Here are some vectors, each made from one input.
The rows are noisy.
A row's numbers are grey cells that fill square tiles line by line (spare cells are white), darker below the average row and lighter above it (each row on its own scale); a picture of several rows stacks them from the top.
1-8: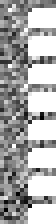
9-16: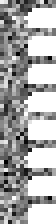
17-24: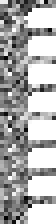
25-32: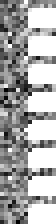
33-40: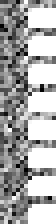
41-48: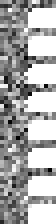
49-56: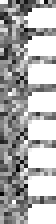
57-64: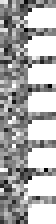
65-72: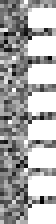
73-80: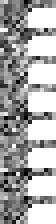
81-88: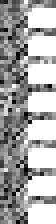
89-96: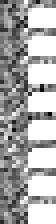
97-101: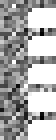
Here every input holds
either a fixed value, or a node of a 12-node tree, or three true/false values.
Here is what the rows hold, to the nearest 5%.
About 10% of them hold a fixed value. About 40% of them hold a node of a 12-node tree. The rest hold three true/false values.
